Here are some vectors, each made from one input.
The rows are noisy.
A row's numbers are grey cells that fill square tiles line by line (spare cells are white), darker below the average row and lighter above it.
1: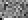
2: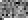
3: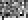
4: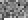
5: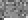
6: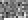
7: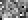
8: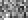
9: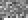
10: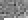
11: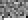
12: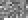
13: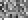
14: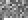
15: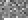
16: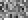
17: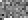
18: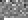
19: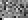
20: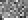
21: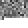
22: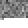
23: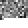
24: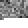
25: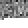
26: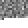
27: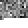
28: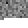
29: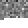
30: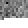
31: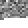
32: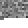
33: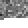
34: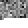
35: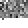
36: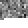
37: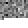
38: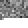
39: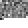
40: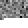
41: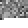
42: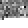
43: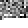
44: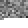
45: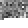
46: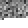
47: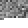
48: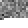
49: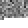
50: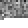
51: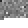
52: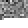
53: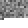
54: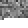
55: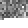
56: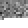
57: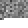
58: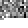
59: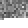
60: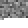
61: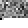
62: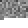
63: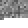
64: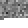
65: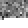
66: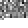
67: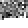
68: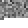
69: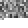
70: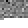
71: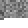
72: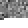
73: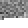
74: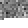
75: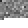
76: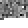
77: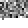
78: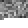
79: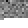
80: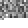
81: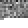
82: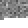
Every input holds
either a fixed value, or one of 5 labels and a node of a 10-node tree.
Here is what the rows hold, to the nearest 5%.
About 10% of them hold a fixed value. The rest hold one of 5 labels and a node of a 10-node tree.
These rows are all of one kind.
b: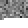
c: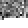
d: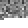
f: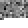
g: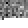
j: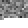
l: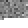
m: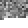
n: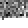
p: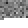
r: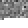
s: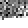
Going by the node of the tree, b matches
j, n, p and s.
